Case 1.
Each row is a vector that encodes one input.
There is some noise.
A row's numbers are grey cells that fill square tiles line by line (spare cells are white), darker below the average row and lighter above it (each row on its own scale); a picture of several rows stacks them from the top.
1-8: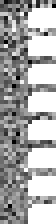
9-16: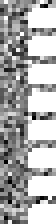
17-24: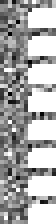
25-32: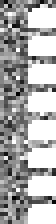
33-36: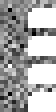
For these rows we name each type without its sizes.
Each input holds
a point on a line and a true/false value.
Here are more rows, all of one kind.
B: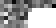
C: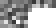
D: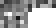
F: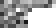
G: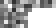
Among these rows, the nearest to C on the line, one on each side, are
B and G.
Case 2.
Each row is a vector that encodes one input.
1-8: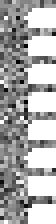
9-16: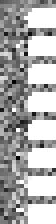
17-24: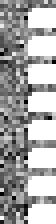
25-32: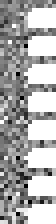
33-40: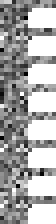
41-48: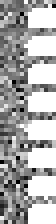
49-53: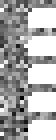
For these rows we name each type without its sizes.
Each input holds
a list of points on a line.
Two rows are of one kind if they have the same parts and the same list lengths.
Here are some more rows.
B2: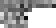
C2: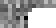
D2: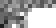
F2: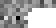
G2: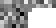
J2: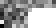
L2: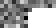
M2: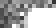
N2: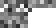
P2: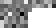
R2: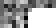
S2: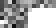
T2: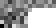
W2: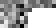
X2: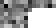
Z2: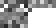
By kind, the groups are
B2, C2, G2, L2, P2, R2, S2, W2, X2
D2, F2, J2, M2, T2
N2, Z2

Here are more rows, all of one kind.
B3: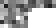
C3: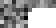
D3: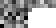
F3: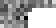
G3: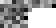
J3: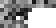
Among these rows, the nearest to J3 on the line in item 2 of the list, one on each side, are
B3 and G3.
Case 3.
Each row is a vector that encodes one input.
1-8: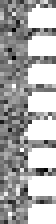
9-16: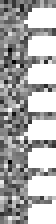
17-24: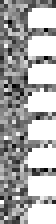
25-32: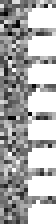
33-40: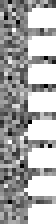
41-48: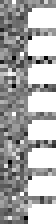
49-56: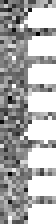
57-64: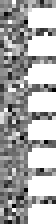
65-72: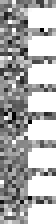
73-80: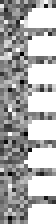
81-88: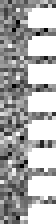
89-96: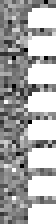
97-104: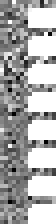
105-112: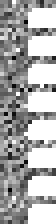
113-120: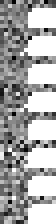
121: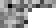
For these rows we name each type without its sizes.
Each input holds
a point on a line and a true/false value.
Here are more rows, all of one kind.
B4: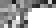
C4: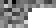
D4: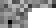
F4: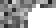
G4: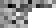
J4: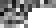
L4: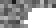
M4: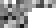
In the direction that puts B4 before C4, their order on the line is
G4, M4, B4, D4, F4, L4, J4, C4.
